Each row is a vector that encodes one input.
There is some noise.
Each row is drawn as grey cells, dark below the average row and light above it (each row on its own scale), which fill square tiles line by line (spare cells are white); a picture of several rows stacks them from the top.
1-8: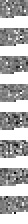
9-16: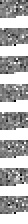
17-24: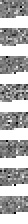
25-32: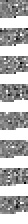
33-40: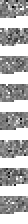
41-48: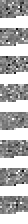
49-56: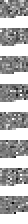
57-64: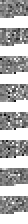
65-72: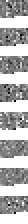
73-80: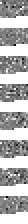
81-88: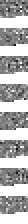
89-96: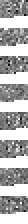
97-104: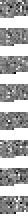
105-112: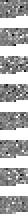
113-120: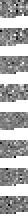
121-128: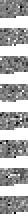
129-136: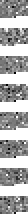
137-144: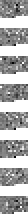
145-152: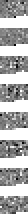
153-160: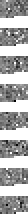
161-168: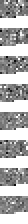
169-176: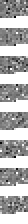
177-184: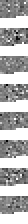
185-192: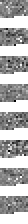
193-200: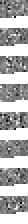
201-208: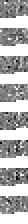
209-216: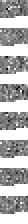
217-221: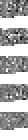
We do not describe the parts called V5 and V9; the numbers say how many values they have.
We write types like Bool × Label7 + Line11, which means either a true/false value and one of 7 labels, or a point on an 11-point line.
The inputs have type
(Bool × V5 + V9) × Label8 + Unit.
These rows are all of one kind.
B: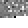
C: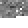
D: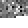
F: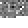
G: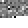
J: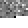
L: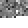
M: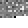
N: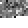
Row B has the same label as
G and M.
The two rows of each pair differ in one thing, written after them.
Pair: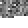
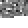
the value of V5
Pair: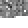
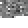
the label
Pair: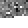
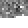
the value of V5
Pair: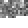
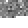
the true/false value
